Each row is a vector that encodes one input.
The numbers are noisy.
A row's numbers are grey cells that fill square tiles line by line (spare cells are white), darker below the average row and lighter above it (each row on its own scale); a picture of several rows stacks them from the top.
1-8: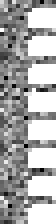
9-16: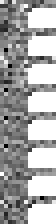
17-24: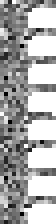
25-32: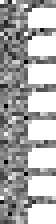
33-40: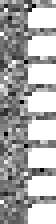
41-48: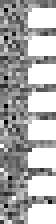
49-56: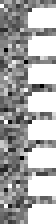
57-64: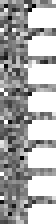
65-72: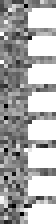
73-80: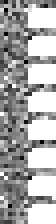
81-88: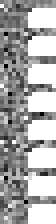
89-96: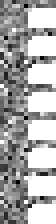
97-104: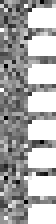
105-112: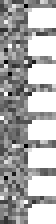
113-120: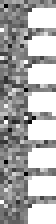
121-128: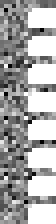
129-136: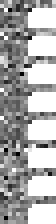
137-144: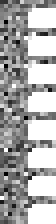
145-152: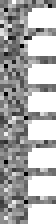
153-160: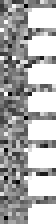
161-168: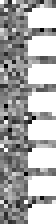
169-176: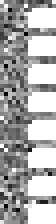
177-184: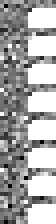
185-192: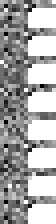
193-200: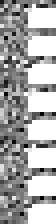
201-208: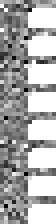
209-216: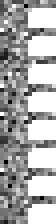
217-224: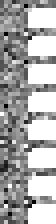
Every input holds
either a fixed value, or a node of a 14-node tree, or four true/false values.
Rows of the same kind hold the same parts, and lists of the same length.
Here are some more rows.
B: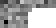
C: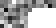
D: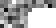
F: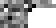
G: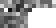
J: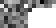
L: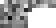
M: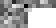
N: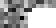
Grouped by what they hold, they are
B, M
C, D
F, G, J, L, N

